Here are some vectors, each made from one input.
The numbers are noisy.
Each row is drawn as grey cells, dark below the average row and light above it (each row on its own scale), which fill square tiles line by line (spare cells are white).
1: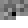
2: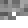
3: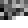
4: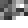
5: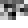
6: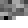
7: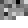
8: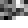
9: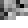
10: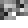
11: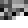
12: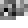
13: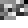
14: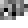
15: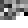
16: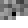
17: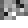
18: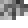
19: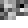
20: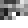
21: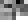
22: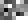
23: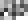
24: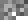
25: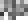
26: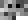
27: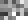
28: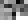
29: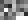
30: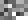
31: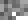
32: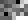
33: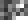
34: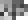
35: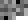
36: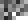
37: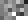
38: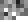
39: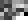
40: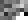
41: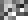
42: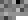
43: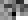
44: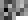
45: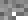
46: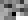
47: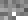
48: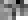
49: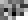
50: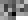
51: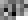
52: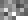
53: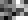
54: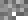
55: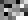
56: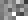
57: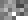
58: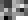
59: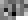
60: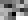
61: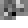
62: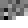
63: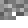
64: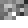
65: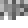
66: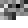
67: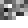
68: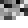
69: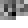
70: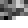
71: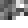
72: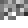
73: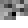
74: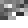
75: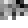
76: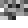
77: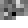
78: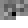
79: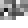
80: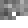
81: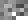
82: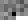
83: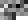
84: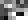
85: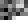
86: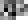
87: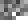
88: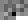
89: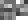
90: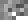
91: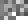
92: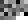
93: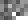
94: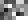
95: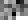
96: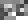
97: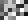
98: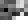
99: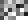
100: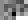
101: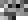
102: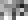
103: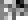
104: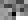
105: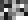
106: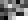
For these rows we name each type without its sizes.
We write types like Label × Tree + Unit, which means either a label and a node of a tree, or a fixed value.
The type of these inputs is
List(Line).
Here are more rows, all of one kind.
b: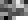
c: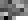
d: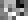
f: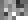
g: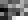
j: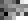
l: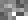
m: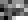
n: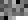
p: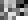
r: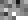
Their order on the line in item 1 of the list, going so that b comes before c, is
b, c, m, n, g, j, r, l, f, d, p.
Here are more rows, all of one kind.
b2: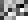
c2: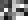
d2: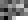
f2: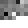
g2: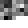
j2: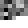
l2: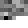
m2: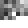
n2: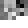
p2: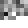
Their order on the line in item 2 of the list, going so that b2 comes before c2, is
b2, p2, m2, f2, c2, d2, g2, n2, j2, l2.
